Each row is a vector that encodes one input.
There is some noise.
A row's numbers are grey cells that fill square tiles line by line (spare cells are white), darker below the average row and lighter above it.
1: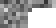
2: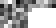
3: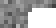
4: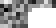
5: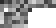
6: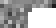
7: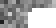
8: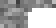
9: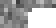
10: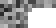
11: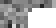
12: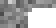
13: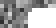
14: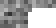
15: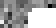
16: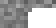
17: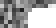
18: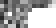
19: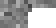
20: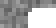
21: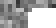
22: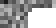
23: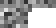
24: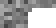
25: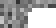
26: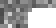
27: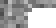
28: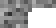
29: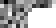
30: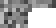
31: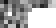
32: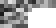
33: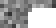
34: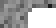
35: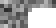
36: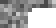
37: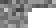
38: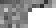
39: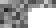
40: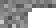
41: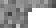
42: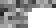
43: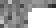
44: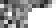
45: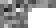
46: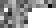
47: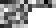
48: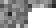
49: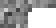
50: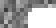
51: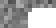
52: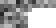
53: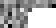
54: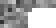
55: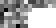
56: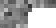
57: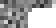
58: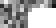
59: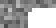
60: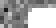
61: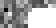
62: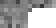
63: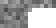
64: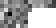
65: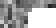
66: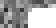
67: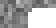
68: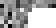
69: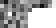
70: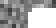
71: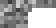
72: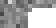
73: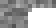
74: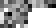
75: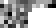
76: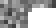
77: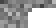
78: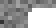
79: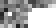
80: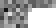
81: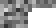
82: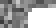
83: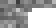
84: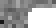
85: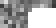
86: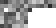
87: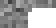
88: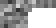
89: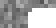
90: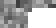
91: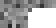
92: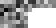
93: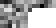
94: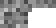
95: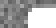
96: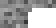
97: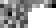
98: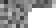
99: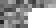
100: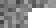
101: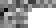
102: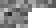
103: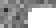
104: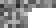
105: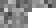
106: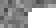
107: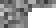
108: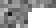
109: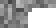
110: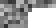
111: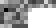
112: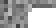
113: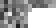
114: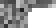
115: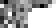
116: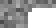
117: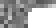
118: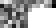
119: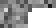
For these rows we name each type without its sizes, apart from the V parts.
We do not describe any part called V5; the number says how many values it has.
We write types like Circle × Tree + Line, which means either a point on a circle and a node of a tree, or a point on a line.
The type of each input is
Label × (Tree + Unit) × V5.
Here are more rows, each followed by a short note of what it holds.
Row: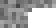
a label, a node of a tree and a value of V5
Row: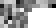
a label, a node of a tree and a value of V5
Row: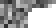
a label and a value of V5
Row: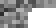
a label, a node of a tree and a value of V5
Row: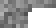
a label and a value of V5
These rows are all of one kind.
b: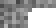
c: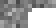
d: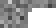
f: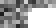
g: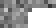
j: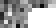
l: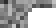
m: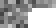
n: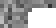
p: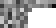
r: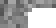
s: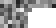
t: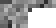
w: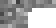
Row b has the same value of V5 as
c, g and j.
